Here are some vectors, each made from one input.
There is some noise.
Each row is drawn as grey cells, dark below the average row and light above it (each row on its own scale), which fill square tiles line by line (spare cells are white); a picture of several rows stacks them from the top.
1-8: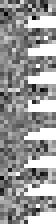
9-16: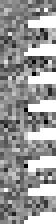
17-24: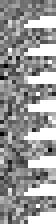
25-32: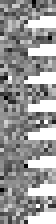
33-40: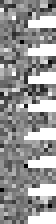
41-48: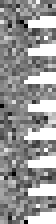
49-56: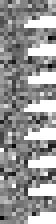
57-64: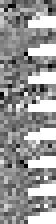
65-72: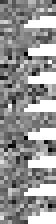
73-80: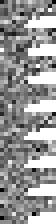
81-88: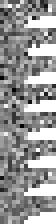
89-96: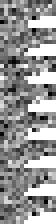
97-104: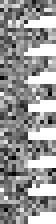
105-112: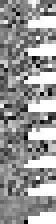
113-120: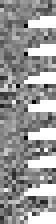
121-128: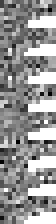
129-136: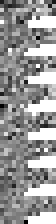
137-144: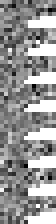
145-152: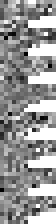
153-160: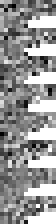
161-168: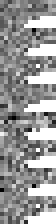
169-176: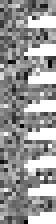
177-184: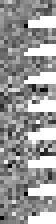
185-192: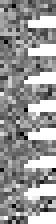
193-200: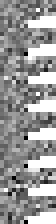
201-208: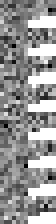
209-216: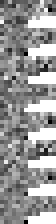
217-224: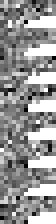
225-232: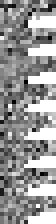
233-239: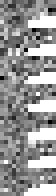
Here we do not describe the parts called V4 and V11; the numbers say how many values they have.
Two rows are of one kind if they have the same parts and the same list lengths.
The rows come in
3 kinds.
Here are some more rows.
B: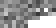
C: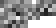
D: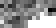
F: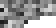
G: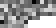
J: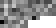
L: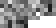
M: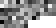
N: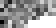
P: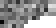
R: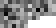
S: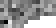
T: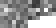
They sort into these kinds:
B, T
C, D, L
F, G, J, M, N, P, R, S

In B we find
a point on a 6-point line.
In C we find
a value of V4 and a value of V11.
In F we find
a point on a 6-point line and three true/false values.
